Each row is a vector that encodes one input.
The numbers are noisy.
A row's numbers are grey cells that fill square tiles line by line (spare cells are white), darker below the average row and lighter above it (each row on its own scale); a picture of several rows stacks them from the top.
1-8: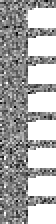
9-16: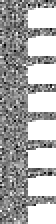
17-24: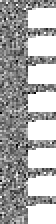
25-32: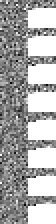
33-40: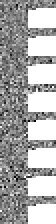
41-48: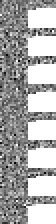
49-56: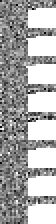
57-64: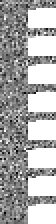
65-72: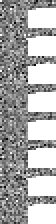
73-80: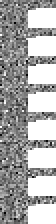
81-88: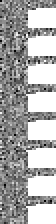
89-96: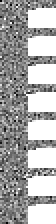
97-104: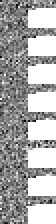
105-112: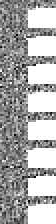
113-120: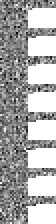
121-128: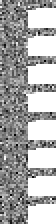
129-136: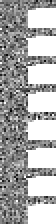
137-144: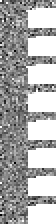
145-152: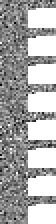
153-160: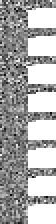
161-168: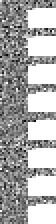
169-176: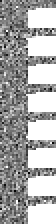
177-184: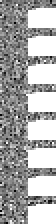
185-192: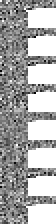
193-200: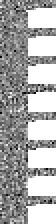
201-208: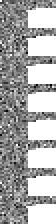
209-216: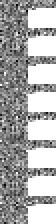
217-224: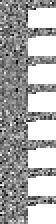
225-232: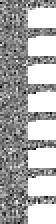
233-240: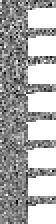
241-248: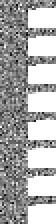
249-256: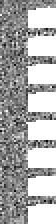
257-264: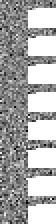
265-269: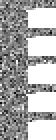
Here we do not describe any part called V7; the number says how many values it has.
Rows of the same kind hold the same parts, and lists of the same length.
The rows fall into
3 kinds.
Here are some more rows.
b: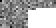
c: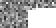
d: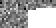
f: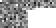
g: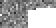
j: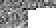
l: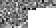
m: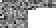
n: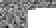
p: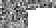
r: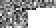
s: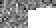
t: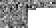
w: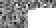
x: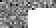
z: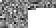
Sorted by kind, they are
b, x
c, d, f, g, j, l, m, n, p, r, s, w, z
t

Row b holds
a point on a 5-point line.
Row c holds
four true/false values and two values of V7.
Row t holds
a point on a 5-point line and a node of an 8-node tree.
